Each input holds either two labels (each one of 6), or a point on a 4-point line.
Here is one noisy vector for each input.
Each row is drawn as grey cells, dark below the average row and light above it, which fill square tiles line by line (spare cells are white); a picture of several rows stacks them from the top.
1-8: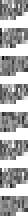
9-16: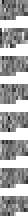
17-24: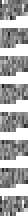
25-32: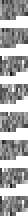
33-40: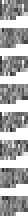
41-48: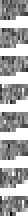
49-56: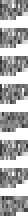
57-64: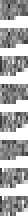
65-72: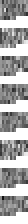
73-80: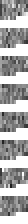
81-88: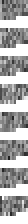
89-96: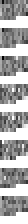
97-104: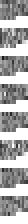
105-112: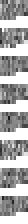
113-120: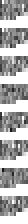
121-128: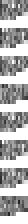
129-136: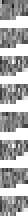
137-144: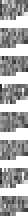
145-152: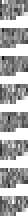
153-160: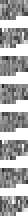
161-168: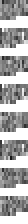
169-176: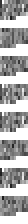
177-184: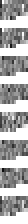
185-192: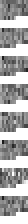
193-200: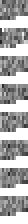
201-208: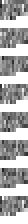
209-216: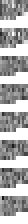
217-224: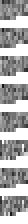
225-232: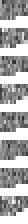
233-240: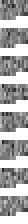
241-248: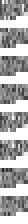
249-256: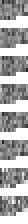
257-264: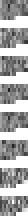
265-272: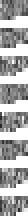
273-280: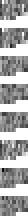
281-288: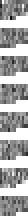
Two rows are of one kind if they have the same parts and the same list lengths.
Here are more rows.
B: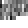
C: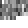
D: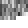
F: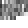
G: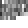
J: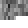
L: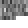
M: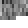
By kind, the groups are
B, C, D, F, G
J, L, M

